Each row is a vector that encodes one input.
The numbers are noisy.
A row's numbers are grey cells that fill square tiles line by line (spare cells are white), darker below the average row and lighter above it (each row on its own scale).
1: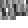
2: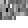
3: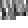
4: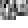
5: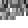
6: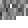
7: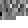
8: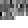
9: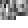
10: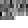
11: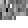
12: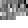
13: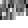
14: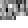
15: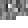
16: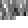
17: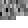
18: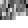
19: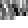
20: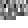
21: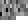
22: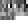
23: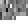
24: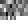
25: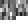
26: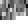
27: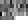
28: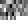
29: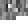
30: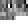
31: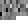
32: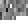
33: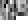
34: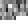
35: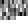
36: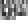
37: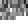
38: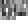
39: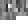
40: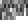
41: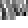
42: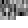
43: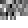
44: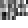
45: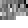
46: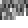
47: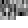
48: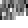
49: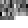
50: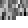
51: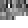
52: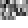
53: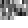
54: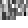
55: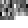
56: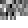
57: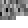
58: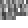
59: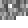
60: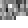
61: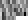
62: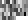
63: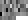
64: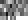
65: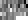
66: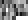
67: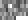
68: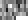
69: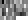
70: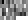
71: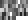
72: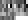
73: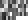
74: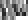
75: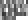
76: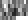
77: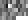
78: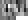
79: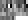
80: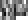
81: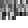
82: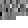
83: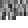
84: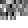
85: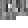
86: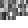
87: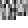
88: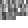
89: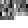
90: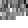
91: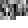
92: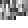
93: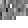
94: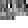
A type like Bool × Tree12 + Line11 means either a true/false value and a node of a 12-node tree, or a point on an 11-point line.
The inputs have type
Bool × Bool × Bool + Tree9 × Tree9 + Unit.
